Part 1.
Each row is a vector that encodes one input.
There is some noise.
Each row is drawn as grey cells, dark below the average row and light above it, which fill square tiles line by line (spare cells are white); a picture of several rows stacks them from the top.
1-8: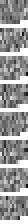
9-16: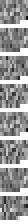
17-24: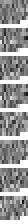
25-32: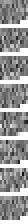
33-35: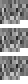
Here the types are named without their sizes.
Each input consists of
a node of a tree.
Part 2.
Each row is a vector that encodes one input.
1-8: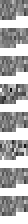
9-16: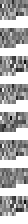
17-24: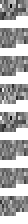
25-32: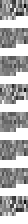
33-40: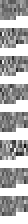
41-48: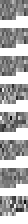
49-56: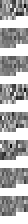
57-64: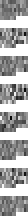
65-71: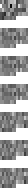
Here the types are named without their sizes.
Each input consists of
a point on a line.
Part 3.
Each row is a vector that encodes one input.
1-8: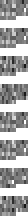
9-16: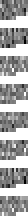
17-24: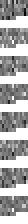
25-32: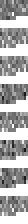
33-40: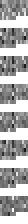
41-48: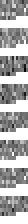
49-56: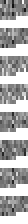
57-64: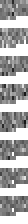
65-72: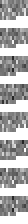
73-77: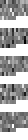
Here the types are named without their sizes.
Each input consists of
either a fixed value, or three true/false values.
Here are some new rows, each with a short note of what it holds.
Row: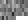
three true/false values
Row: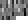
a fixed value
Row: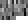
a fixed value
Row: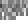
three true/false values
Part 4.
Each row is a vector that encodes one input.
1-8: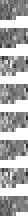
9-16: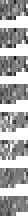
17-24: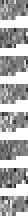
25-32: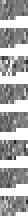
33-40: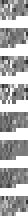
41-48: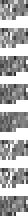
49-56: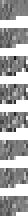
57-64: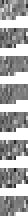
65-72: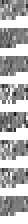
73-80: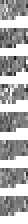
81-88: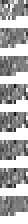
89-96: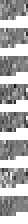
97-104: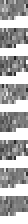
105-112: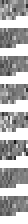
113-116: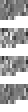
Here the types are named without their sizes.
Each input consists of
a point on a line.
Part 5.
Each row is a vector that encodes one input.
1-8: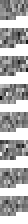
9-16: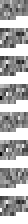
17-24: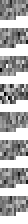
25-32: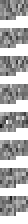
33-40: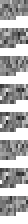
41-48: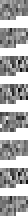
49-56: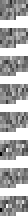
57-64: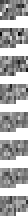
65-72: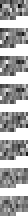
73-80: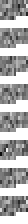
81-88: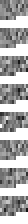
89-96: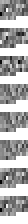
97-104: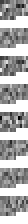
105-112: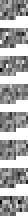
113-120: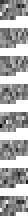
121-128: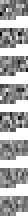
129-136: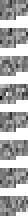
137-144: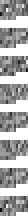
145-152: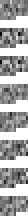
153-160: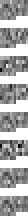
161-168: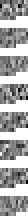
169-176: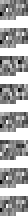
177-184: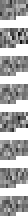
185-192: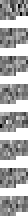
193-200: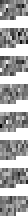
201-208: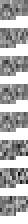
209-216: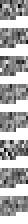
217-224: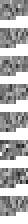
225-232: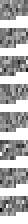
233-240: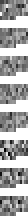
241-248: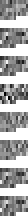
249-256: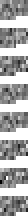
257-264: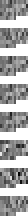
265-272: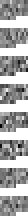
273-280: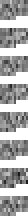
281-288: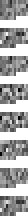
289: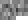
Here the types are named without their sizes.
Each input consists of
either a fixed value, or three true/false values.
